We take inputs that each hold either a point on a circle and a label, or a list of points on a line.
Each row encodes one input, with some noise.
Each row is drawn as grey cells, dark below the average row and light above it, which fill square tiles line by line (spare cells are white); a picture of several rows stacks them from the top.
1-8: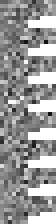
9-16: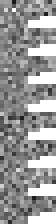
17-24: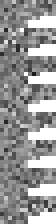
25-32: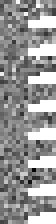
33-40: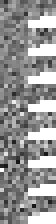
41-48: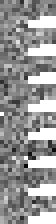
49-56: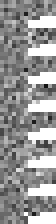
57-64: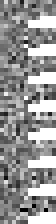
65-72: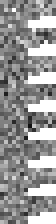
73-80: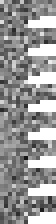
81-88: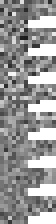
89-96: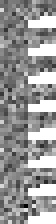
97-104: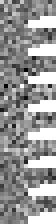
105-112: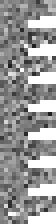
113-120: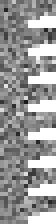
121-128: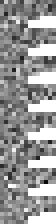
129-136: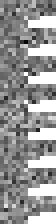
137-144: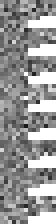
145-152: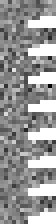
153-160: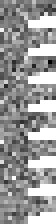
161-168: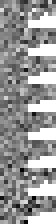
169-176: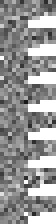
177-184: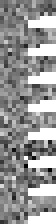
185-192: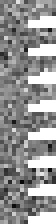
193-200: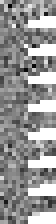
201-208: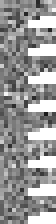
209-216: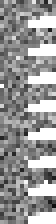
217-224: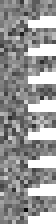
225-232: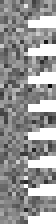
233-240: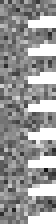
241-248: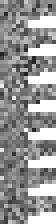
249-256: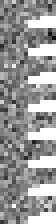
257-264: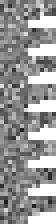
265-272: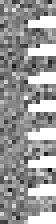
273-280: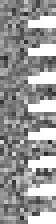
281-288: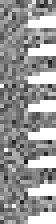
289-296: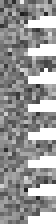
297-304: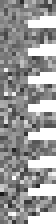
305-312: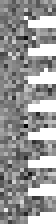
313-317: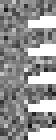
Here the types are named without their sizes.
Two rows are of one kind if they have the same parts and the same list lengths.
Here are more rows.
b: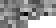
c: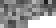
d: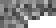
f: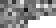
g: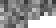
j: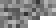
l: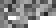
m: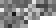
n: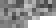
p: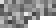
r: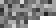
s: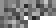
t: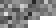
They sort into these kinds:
b, j, n, t
c, g
d, m, s
f, p, r
l

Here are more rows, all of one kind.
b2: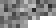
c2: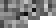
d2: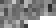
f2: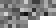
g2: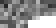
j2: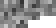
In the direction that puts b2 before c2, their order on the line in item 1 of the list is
g2, b2, d2, c2, j2, f2.
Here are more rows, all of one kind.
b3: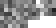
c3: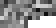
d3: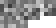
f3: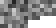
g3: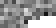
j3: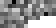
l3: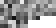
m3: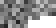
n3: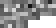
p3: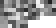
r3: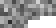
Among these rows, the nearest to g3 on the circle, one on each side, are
c3 and j3.
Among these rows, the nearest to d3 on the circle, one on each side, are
c3 and l3.
